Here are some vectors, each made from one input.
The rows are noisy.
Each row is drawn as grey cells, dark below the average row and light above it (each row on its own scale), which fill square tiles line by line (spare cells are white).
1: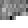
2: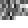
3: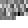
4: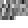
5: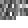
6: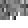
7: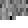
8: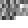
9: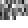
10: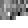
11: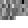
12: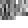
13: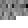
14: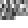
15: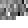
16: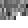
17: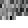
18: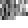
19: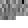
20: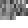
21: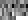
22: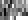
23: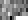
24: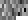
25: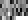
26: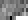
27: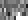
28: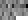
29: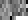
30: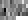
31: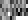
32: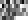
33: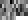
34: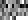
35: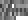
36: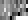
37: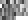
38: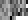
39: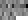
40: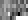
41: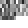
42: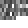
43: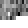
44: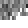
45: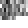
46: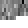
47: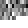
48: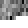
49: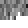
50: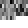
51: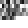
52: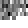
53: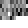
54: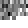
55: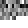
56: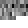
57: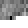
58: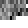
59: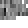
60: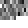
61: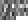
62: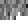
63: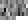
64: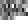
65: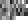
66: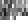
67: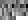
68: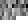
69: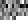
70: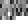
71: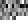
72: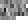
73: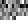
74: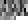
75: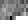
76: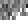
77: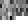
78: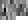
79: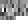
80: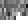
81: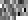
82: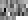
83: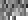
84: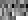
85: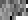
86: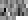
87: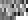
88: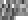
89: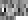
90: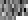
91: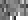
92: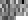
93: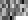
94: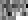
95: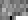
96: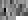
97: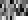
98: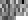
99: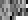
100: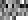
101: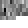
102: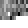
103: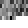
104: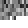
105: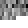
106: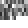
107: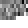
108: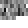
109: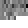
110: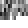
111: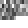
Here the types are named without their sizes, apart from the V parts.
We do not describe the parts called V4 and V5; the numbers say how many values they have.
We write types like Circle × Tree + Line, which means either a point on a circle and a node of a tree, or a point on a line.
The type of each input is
(Bool × Circle × Circle + V5) × V4.
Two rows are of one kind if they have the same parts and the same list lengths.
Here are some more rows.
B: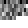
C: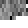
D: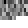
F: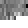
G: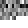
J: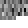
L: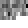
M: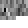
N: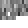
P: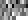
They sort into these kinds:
B, C, D, J, M, N
F, G, L, P

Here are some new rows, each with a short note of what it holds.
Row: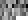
a value of V4 and a value of V5
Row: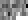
a value of V4 and a value of V5
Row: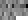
a value of V4 and a value of V5
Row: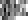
a point on each of two circles, a true/false value and a value of V4
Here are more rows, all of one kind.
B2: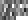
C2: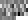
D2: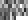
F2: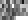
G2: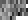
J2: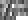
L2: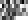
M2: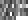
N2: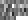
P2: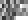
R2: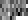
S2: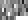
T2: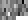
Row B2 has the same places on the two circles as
L2 and P2.
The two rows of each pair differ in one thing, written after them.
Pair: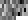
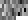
the true/false value
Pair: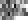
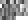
the place on one of the two circles
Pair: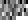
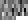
the place on one of the two circles
